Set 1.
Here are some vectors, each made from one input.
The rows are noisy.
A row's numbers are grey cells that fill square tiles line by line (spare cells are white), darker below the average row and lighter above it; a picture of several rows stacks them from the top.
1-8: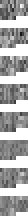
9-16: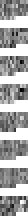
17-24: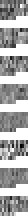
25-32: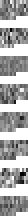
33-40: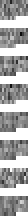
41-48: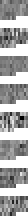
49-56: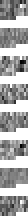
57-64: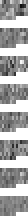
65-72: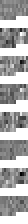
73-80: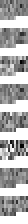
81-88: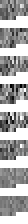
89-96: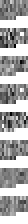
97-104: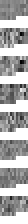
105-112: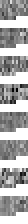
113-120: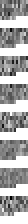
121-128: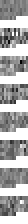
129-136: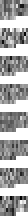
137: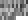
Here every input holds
either one of 7 labels and a node of a 7-node tree, or a point on a 10-point line.
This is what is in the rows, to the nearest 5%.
About 55% of them hold one of 7 labels and a node of a 7-node tree. The rest hold a point on a 10-point line.
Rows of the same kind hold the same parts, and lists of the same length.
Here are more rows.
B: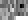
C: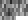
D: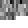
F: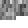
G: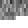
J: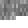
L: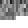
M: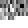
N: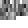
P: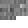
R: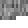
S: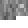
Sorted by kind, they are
B, F, N, P, R
C, D, G, J, L, M, S

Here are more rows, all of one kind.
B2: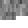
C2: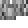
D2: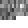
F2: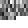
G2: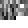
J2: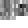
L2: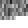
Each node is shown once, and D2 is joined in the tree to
J2.
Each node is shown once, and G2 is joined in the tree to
B2, F2 and J2.
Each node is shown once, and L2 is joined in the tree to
F2.
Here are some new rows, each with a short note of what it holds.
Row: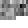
one of 7 labels and a node of a 7-node tree
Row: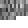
a point on a 10-point line
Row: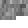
a point on a 10-point line
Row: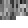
a point on a 10-point line
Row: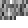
a point on a 10-point line
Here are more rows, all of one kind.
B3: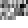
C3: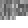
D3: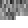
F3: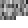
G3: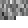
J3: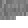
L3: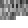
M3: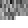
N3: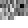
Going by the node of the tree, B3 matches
C3 and L3.
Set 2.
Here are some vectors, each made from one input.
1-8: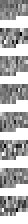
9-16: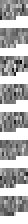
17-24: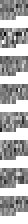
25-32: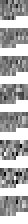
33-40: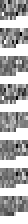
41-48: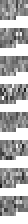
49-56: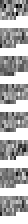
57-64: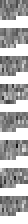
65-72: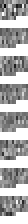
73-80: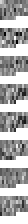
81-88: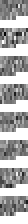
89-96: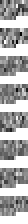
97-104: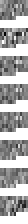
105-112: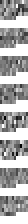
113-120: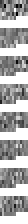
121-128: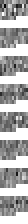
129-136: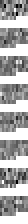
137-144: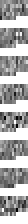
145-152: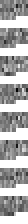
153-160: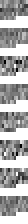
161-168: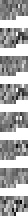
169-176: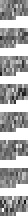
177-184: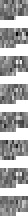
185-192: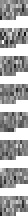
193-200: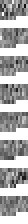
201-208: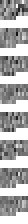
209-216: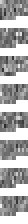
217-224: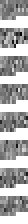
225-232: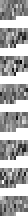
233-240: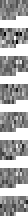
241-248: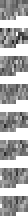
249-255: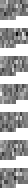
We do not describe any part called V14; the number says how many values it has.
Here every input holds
a true/false value, together with either a point on a 4-point line, or a value of V14.
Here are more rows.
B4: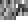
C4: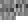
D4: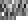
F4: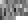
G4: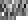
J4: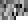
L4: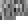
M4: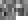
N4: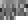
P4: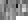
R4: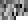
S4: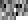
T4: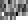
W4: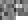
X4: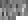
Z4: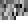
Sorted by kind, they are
B4, D4, G4, J4, R4, S4, T4, Z4
C4, F4, L4, M4, N4, P4, W4, X4

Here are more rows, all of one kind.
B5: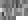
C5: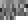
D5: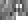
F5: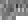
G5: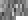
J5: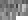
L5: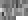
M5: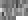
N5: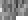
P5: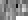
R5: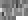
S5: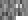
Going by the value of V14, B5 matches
G5, L5, M5 and R5.
